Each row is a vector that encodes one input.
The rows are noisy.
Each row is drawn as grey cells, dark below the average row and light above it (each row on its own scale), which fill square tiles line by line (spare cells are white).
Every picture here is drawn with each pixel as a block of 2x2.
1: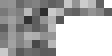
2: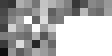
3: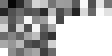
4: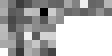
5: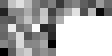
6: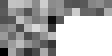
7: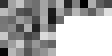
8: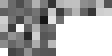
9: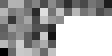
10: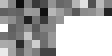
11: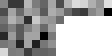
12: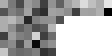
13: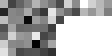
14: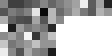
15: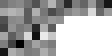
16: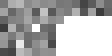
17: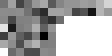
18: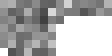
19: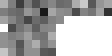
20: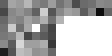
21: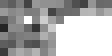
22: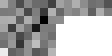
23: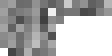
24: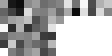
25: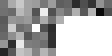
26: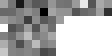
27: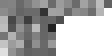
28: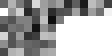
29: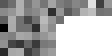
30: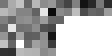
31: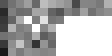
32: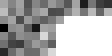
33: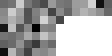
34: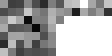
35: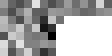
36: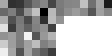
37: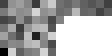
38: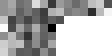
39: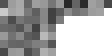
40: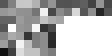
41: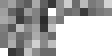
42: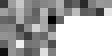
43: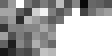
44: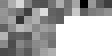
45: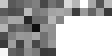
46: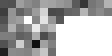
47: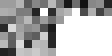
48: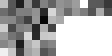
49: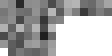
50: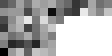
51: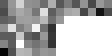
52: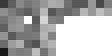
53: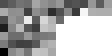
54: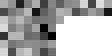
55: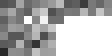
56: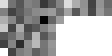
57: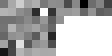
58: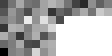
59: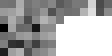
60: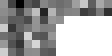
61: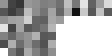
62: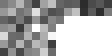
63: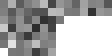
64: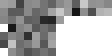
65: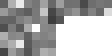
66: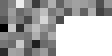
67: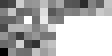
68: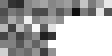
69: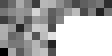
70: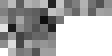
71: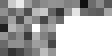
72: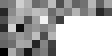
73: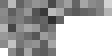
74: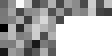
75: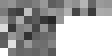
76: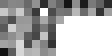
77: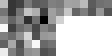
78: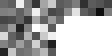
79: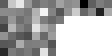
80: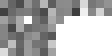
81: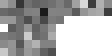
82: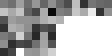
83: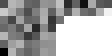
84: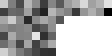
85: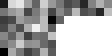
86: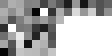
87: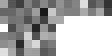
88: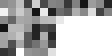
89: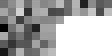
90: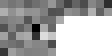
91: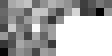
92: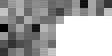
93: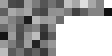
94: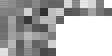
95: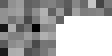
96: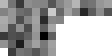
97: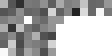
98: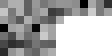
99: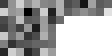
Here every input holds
one of 6 labels, together with either one of 6 labels, or a point on a 7-point line.
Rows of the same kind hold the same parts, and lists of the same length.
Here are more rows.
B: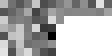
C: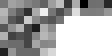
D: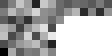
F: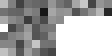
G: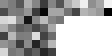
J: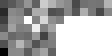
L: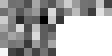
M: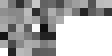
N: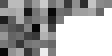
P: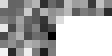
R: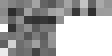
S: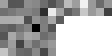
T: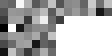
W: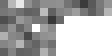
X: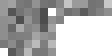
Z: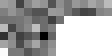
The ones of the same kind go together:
B, F, G, L, M, P, R, S, X, Z
C, D, J, N, T, W

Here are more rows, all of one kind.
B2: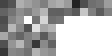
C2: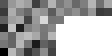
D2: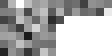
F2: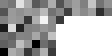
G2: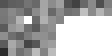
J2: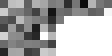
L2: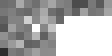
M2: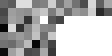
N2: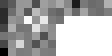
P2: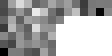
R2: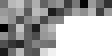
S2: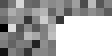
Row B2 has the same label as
G2, L2 and N2.
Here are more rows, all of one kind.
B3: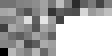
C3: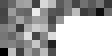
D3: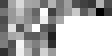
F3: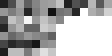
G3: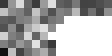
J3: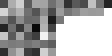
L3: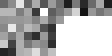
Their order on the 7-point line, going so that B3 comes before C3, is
F3, J3, B3, L3, G3, D3, C3.
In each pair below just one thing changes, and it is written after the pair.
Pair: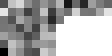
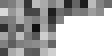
the place on the 7-point line
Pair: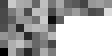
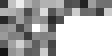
the place on the 7-point line
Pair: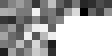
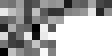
the place on the 7-point line
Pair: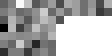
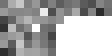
the label
